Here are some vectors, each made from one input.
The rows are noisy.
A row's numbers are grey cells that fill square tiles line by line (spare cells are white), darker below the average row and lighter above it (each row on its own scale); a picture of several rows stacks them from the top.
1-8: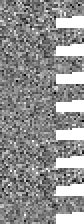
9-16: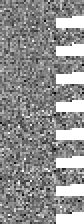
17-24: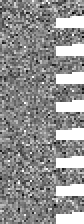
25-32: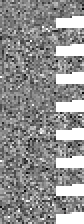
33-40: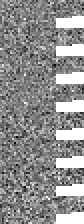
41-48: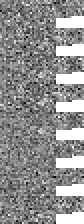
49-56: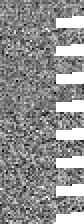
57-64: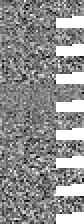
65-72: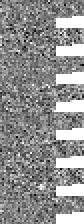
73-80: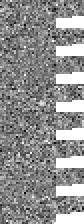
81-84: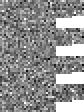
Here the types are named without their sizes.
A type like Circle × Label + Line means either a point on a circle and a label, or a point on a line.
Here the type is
(Circle + Unit) × Label + Line.
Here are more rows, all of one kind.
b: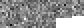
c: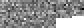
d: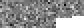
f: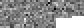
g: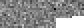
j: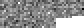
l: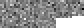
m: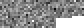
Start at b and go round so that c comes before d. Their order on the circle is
b, c, l, j, m, g, f, d.
